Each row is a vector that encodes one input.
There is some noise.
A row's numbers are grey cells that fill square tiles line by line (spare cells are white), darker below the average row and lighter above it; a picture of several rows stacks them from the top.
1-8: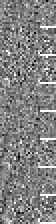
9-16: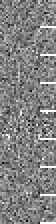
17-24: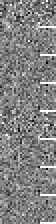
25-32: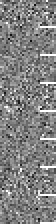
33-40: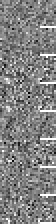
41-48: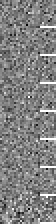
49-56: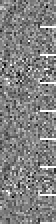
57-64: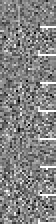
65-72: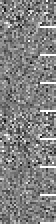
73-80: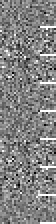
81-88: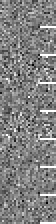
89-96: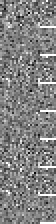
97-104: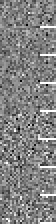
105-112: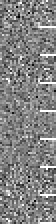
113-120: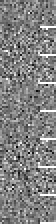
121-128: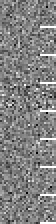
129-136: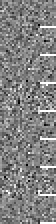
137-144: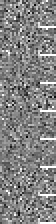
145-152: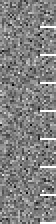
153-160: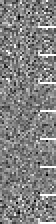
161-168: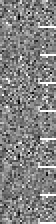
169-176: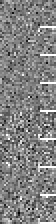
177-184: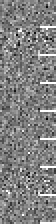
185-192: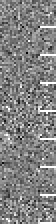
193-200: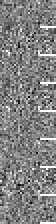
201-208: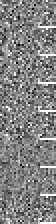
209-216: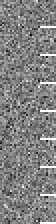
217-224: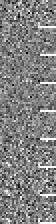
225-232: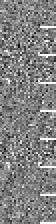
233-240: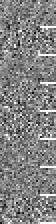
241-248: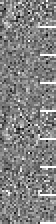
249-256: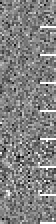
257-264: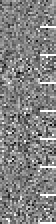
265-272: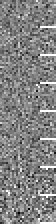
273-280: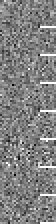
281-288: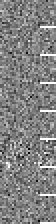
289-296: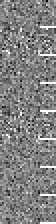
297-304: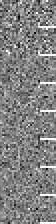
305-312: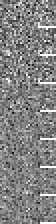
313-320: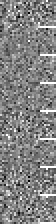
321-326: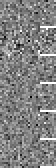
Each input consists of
either a point on a 6-point line and a true/false value, or a list of up to two points on an 8-point circle.
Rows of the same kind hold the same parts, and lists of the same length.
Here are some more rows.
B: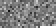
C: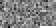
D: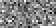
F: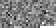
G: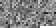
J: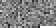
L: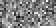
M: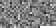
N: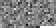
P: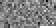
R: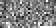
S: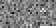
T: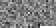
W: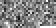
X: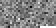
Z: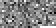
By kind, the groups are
B, C, P, S, T
D, Z
F, G, J, M, N, X
L, R, W

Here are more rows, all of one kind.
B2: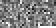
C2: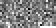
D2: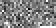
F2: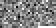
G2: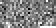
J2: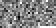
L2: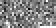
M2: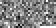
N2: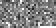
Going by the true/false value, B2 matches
F2, J2 and N2.
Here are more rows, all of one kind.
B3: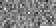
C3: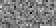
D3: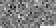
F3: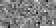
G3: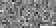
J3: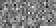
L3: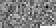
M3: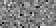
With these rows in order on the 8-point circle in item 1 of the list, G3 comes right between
C3 and M3.
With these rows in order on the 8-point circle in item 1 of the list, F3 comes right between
B3 and C3.
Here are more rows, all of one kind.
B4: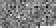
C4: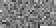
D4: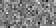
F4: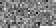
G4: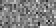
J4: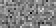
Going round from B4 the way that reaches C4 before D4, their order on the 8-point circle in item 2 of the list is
B4, J4, C4, D4, G4, F4.
